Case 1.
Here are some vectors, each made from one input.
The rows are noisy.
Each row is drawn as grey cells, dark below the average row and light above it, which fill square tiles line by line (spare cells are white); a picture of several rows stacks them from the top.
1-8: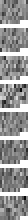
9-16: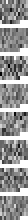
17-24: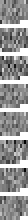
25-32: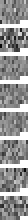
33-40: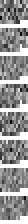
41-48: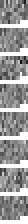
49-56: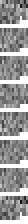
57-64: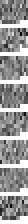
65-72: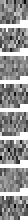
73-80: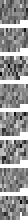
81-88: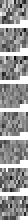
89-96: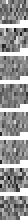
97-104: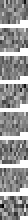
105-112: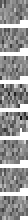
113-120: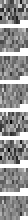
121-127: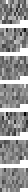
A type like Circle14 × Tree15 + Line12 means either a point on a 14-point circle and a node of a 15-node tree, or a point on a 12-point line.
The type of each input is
Bool × Line8 + Tree9.
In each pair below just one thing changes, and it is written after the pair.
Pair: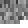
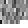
the true/false value
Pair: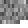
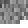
the true/false value
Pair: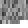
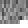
the true/false value
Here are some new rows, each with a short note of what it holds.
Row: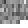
a point on an 8-point line and a true/false value
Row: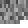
a point on an 8-point line and a true/false value
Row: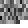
a node of a 9-node tree
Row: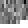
a node of a 9-node tree
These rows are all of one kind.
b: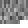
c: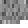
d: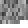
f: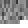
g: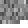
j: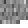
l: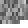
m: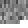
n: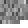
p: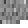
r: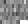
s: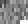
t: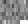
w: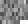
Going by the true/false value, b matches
f, m and s.
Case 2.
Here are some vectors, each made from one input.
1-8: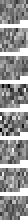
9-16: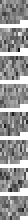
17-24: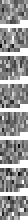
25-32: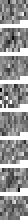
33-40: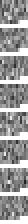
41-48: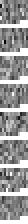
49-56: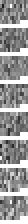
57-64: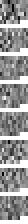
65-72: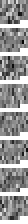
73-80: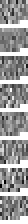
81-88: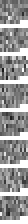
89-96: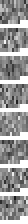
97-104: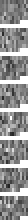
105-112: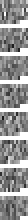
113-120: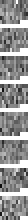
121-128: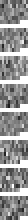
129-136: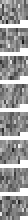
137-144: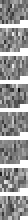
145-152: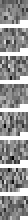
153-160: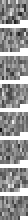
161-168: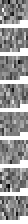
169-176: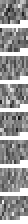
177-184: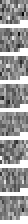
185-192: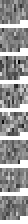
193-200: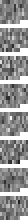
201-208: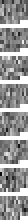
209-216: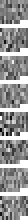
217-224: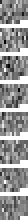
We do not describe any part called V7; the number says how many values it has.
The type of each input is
Bool × Bool × Bool × Bool × (Circle5 + V7).
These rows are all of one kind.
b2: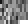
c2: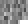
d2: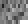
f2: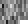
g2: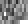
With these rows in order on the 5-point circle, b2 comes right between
c2 and g2.
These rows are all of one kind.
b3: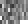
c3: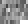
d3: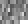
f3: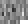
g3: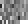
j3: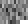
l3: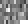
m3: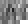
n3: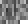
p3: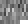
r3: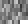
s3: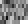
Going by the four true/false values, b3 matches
d3, f3, g3 and j3.
